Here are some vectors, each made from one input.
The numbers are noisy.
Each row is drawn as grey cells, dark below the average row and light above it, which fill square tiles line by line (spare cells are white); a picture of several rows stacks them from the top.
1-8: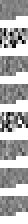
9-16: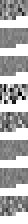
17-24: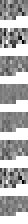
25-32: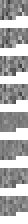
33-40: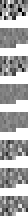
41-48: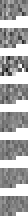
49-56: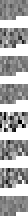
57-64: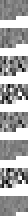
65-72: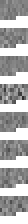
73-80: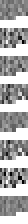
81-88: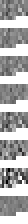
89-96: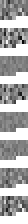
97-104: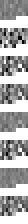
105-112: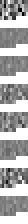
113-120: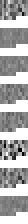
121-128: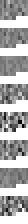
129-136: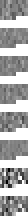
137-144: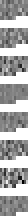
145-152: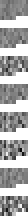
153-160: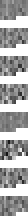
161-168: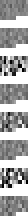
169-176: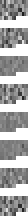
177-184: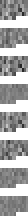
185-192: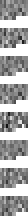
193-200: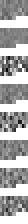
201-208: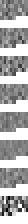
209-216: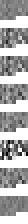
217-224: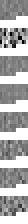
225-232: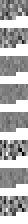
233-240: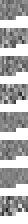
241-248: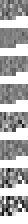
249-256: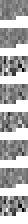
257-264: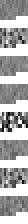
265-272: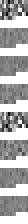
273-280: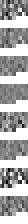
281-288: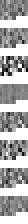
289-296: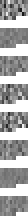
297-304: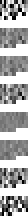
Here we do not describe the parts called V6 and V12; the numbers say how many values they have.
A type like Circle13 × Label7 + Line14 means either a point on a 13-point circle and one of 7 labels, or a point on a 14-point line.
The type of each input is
Tree10 × Tree10 × Tree10 × V6 × V12.
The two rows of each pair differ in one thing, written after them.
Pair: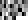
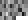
the value of V6
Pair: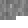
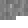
the value of V12
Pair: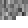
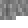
the value of V12
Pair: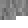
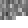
the value of V6
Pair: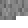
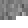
the value of V12
